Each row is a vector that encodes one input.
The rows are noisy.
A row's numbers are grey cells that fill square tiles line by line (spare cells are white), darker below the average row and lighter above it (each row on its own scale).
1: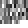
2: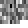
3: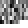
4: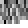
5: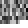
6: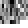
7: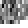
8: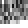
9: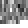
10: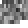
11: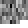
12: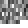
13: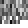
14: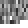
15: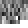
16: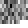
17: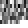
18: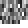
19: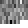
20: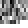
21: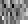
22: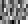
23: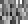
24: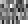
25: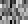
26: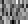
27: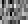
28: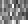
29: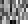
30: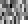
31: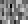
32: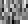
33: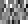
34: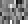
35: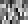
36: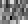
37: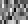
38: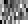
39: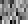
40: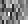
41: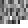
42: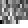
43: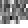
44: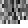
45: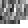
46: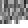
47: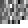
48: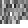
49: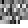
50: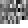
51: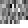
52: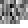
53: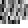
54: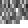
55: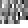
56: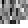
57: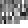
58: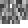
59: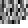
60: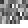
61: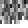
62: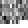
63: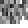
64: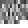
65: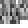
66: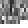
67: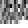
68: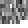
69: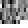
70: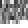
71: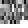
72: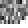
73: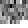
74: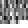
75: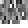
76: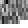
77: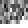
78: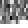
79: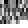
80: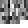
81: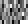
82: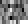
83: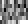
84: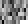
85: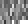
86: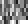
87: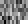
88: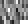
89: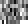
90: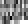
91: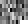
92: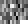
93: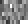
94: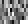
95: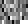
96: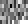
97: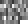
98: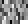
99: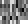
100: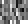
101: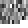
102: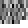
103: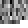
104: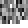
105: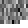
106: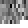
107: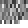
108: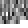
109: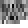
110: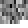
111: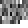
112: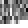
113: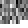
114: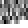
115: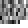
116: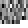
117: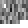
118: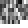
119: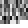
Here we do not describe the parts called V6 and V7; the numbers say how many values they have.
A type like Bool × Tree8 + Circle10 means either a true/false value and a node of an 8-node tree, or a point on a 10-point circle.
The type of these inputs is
(Bool × Bool × Bool × Bool + Label5) × V6 × V7.
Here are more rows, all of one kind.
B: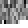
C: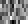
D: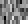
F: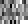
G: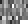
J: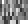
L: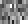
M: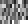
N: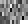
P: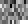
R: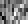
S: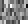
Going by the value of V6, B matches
F and L.
